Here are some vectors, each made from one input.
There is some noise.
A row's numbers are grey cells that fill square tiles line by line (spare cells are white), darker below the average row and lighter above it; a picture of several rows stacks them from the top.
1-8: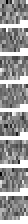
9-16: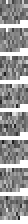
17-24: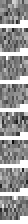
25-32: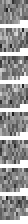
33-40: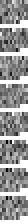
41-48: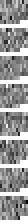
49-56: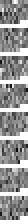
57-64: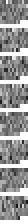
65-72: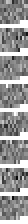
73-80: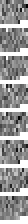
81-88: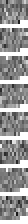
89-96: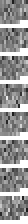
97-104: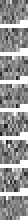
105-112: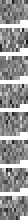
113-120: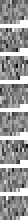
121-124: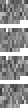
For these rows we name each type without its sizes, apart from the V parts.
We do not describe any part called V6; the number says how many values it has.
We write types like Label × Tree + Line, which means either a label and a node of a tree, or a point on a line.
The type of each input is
Bool × V6 + Tree.
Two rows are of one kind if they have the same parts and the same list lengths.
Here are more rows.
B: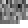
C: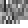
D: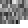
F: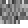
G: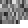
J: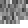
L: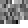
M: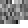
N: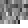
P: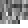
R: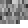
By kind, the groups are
B, D, G, L, M, N, P, R
C, F, J

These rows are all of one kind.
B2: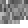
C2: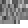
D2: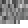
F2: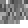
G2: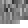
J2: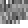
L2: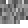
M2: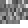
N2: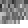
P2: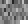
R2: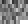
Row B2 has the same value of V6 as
F2 and N2.
